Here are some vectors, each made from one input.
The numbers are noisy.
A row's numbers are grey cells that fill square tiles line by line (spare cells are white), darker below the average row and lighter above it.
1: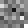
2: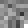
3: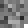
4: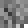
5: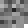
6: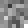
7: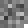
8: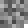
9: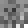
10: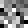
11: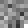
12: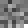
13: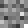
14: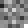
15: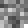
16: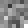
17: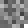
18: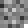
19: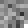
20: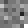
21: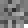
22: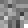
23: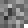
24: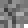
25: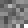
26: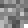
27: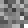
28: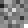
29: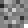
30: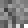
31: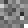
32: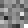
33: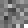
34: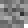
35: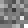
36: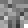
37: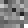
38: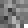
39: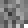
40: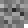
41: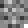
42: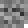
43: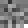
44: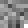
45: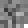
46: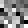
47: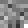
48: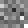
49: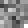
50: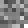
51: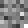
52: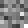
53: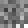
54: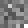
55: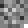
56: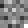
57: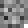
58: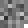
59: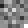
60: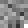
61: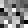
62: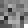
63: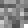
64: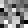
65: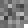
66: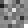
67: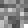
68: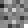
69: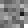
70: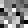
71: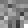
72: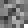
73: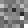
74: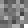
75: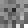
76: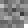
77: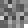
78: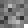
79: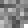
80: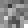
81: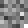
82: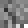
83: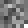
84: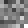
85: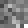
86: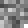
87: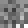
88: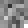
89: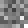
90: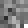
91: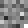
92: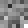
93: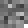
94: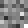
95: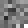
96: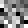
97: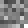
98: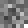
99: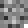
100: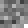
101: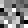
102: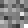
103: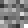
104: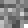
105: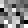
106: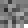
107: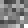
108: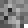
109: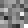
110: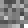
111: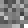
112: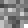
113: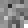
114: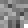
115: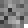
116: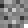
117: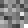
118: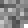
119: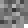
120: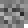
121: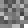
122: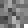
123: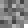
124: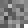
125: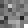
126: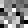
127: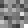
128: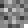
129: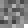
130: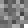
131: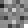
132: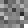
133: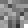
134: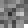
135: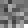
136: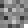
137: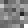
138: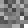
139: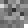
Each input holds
a list of up to two points on a 5-point line.
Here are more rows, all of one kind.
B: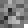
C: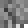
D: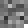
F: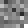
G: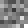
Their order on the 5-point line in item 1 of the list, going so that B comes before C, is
B, D, C, G, F.
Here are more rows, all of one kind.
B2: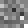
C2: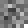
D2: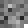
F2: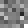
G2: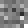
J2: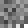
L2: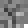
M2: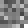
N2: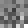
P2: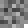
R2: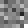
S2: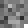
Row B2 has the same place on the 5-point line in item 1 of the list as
F2, G2 and R2.
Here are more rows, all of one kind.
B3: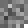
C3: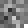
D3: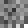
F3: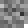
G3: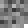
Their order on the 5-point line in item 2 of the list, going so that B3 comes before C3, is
G3, F3, B3, D3, C3.
